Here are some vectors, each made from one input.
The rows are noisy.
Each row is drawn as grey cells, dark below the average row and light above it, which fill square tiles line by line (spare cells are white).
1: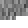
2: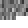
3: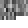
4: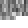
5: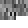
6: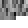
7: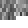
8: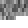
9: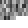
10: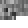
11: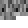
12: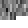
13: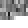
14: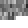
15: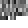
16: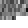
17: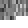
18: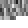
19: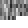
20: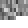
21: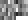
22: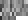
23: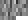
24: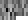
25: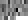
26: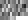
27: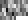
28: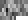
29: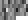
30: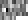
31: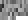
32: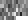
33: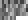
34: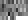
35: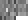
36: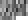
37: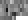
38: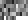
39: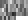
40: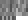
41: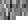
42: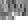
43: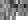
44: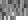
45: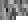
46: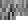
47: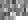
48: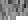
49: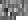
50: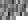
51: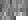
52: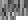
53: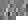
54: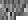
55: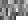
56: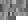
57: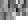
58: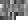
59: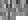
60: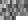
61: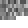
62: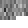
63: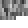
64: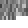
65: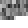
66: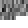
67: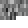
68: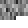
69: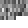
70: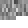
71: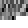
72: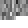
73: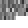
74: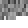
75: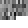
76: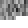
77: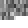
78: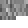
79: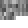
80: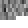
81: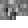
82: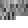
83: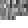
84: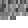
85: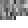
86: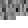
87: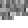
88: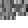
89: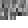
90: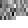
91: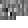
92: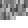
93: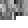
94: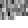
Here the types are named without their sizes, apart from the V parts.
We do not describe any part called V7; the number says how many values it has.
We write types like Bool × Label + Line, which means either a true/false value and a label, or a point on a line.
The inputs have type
(Bool × Bool × Bool + Unit) × Line × V7.
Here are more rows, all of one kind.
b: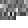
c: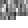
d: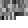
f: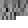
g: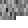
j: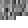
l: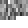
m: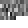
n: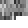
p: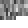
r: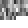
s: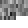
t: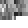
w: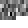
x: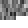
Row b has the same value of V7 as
c, s, w and x.
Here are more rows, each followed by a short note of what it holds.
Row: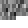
a point on a line and a value of V7
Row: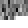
a point on a line, three true/false values and a value of V7
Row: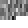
a point on a line, three true/false values and a value of V7
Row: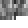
a point on a line and a value of V7
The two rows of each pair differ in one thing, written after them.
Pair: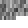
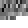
the value of V7
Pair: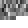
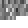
the value of V7
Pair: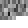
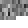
one of the three true/false values
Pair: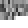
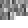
the place on the line
